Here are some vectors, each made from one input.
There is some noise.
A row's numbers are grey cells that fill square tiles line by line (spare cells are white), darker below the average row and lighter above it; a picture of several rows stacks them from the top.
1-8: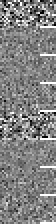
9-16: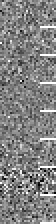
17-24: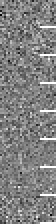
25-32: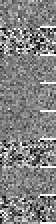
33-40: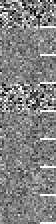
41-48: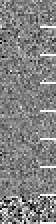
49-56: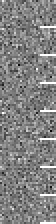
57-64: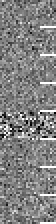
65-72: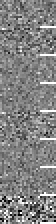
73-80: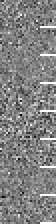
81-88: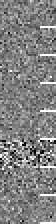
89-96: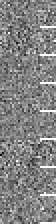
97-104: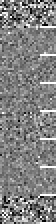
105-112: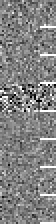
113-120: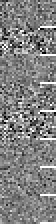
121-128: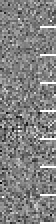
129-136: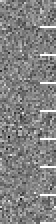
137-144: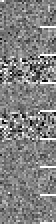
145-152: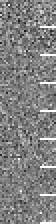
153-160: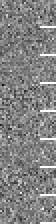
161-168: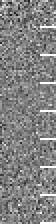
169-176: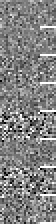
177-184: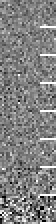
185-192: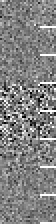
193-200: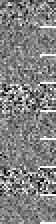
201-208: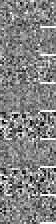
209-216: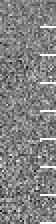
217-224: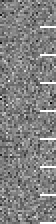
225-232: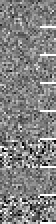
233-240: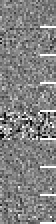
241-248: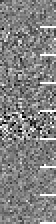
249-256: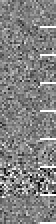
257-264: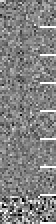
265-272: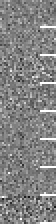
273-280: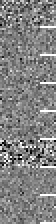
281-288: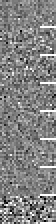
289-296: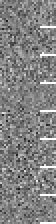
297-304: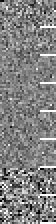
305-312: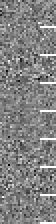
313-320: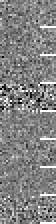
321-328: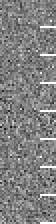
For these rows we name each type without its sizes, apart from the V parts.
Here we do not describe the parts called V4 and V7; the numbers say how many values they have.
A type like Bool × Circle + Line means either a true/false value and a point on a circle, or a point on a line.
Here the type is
Line × (Tree + V4) + V7.
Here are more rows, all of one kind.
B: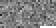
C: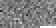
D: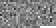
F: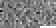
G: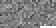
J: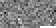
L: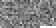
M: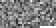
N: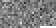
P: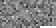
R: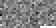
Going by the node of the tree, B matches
G and M.
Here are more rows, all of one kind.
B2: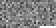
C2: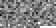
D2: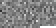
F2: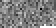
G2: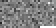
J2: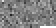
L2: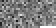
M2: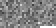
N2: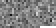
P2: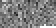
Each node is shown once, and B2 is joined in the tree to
D2 and N2.
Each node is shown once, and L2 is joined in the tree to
C2 and G2.
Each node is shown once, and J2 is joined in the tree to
N2 and P2.
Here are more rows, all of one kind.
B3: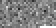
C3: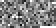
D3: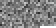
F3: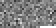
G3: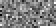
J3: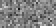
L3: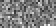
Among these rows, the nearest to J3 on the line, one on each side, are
B3 and L3.
